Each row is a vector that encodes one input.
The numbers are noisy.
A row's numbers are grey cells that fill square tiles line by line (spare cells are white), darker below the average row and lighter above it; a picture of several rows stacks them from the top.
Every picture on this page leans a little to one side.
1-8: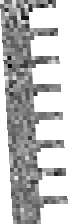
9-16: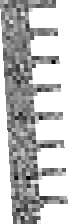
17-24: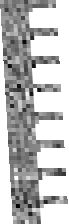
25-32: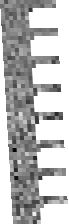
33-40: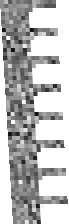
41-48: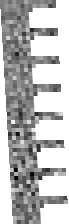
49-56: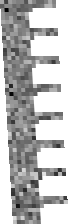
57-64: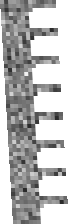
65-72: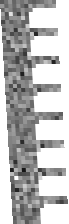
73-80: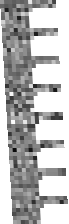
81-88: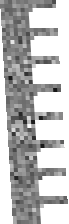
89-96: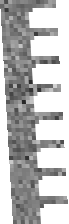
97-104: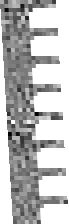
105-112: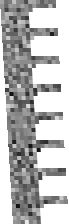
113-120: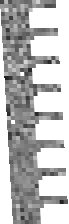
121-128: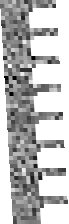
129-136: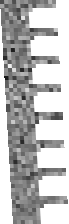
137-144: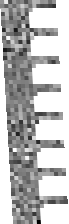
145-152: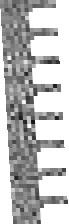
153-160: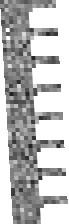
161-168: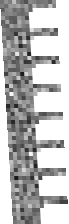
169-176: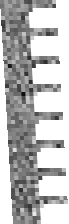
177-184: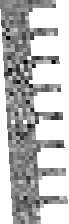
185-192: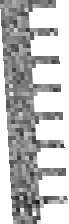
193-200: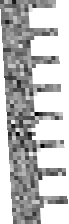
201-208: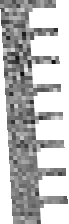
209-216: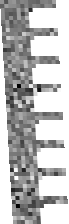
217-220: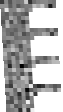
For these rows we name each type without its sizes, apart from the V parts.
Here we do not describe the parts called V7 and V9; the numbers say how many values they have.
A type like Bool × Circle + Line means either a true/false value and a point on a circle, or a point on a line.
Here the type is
Bool × V9 + (Circle + Unit) × V7.
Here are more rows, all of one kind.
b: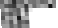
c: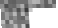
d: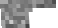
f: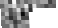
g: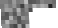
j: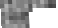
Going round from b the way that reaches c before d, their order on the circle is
b, f, c, j, g, d.
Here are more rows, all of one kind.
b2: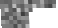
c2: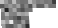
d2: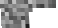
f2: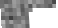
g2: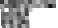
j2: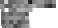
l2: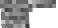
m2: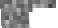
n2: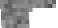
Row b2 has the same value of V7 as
j2 and n2.
